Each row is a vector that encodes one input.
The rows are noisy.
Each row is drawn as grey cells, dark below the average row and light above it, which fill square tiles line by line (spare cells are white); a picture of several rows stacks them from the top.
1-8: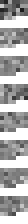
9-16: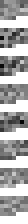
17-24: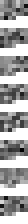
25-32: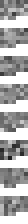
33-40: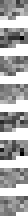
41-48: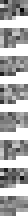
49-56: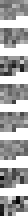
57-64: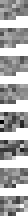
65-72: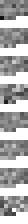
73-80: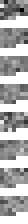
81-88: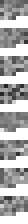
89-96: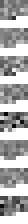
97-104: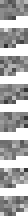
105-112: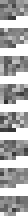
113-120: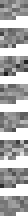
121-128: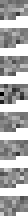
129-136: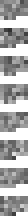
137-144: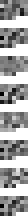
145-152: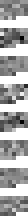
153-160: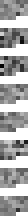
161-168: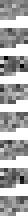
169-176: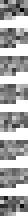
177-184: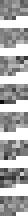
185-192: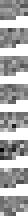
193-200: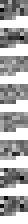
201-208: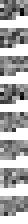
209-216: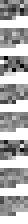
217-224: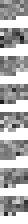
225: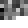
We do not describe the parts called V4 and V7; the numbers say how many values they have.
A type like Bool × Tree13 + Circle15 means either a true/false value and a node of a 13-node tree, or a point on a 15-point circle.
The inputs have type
Bool × V4 + (Circle5 + V7) × Label9.
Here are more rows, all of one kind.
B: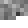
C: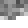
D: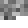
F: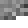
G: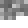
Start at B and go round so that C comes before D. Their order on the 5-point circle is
B, C, G, F, D.
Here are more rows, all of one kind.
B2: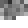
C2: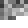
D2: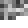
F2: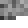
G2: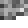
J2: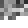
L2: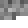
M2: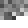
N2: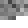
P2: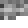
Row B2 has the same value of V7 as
C2 and M2.
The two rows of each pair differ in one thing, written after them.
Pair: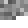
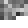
the value of V7
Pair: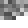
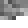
the value of V7
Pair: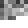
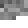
the label
